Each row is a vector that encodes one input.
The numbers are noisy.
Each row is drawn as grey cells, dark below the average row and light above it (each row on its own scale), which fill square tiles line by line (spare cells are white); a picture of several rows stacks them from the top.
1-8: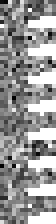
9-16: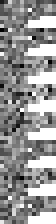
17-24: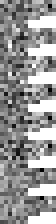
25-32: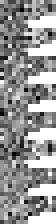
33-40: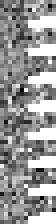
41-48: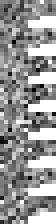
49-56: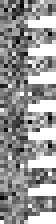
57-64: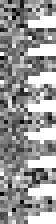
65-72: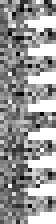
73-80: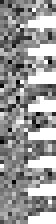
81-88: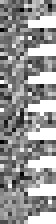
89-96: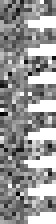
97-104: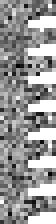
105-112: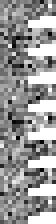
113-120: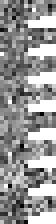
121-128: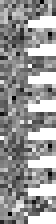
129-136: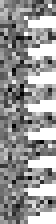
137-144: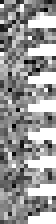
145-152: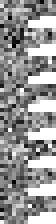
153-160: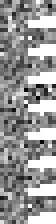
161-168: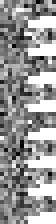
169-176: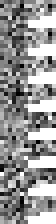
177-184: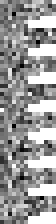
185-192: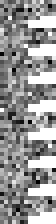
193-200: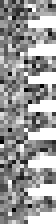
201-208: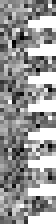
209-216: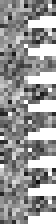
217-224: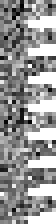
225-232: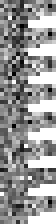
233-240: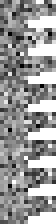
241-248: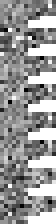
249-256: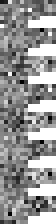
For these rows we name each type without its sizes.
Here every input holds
either a point on each of two circles and a true/false value, or a fixed value, or a node of a tree.
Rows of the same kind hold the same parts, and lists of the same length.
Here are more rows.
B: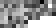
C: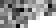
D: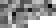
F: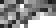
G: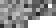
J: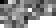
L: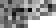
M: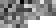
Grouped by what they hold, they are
B, G, J
C, D, L, M
F

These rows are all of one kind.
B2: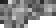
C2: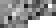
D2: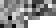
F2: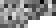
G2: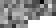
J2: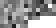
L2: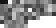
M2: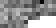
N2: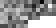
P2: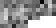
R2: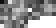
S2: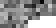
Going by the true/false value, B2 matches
L2 and R2.
